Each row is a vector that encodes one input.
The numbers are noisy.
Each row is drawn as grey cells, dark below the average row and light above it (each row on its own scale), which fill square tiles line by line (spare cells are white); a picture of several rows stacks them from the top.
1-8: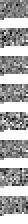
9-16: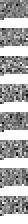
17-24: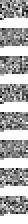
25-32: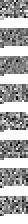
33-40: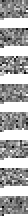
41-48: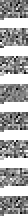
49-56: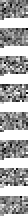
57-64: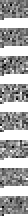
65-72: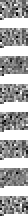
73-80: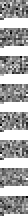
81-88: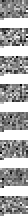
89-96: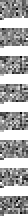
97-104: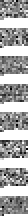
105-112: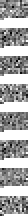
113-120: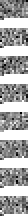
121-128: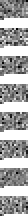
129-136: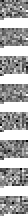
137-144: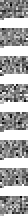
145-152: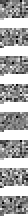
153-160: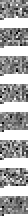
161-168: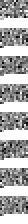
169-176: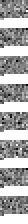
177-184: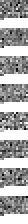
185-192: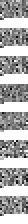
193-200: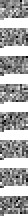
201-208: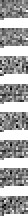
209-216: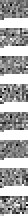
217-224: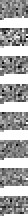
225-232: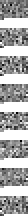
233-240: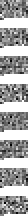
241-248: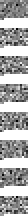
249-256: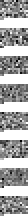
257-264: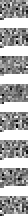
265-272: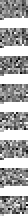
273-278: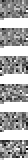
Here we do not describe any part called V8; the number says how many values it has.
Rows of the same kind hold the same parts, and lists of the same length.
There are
3 kinds of row.
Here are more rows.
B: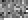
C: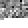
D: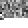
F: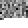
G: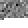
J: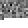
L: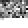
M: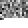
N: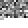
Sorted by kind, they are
B, C, L, N
D, F, M
G, J

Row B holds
a point on a 10-point line.
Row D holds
a point on a 5-point line and a point on each of two 9-point lines.
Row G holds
a value of V8.
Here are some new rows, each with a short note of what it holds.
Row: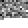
a point on a 10-point line
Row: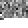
a point on a 5-point line and a point on each of two 9-point lines
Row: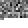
a value of V8
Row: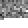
a point on a 10-point line
